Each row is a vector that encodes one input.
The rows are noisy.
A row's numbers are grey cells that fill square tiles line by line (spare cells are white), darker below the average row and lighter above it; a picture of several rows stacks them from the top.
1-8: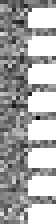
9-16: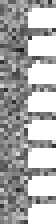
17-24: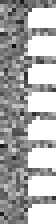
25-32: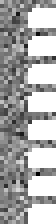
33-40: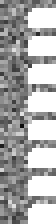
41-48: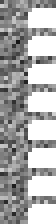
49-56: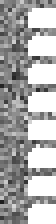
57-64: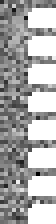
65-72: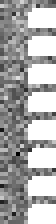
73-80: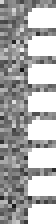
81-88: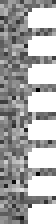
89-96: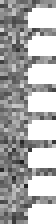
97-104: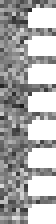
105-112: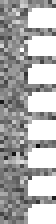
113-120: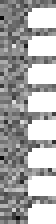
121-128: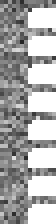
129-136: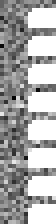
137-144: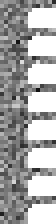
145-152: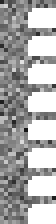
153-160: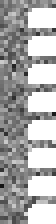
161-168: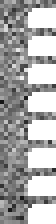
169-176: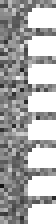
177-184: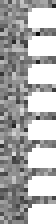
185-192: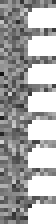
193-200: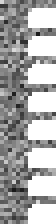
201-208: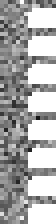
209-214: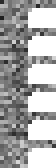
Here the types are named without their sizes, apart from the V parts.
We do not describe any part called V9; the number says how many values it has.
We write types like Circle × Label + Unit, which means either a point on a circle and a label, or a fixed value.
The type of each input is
Bool × (Label × Line + V9) × Line.
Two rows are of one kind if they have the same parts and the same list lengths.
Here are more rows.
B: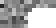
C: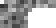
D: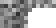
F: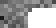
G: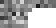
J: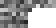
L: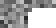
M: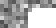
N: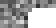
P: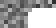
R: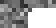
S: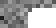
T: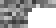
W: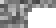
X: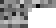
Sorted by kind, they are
B, C, D, F, J, P, R, S, T, W
G, L, M, N, X

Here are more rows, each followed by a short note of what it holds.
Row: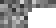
a label, a point on each of two lines and a true/false value
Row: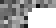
a label, a point on each of two lines and a true/false value
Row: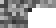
a point on a line, a true/false value and a value of V9
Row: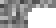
a point on a line, a true/false value and a value of V9
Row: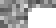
a label, a point on each of two lines and a true/false value
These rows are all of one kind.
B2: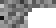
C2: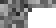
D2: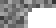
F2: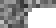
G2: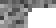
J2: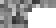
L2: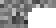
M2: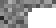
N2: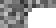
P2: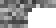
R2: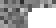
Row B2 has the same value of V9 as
G2, N2 and P2.
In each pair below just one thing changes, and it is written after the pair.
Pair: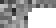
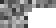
the place on one of the two lines
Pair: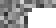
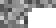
the place on one of the two lines
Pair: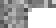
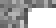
the label
